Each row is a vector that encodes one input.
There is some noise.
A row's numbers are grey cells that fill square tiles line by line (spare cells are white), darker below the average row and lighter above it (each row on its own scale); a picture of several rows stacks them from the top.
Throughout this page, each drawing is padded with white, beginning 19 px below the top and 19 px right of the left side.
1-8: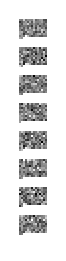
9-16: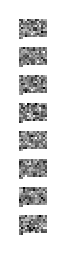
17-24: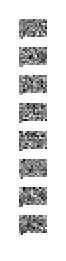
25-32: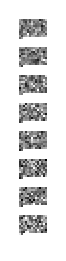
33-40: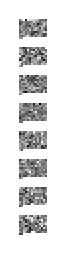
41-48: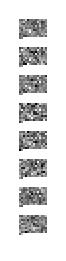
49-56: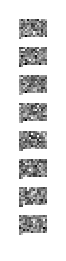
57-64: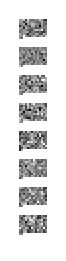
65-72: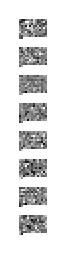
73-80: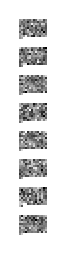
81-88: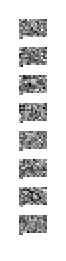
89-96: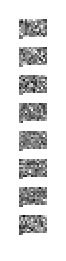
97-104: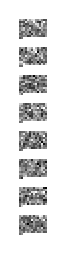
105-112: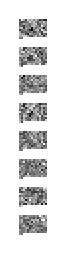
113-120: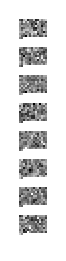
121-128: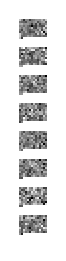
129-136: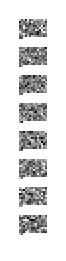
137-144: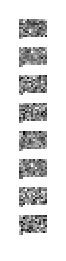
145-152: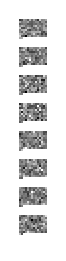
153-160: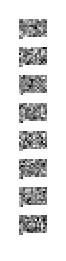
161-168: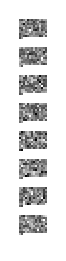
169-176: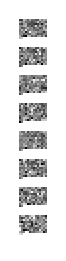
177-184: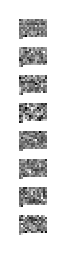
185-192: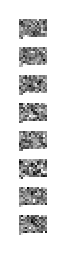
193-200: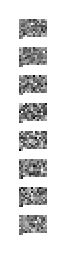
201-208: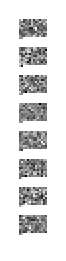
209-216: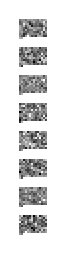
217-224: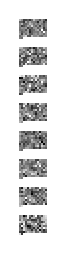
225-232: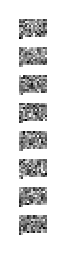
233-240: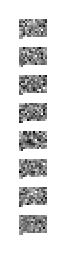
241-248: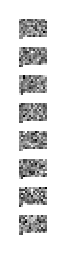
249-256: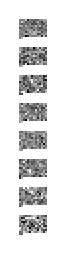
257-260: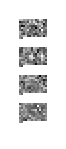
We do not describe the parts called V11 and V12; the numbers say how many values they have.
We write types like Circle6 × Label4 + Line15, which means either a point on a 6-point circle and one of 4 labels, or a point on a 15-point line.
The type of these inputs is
Line9 + (Tree9 + V11) × V12.
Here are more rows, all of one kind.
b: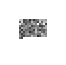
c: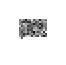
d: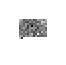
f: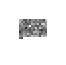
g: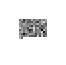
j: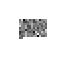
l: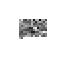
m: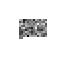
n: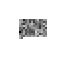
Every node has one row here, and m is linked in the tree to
b and n.
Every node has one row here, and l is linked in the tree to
b and d.
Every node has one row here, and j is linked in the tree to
c.
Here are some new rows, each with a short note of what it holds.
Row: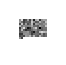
a node of a 9-node tree and a value of V12
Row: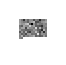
a node of a 9-node tree and a value of V12
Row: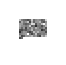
a node of a 9-node tree and a value of V12
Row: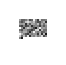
a value of V11 and a value of V12
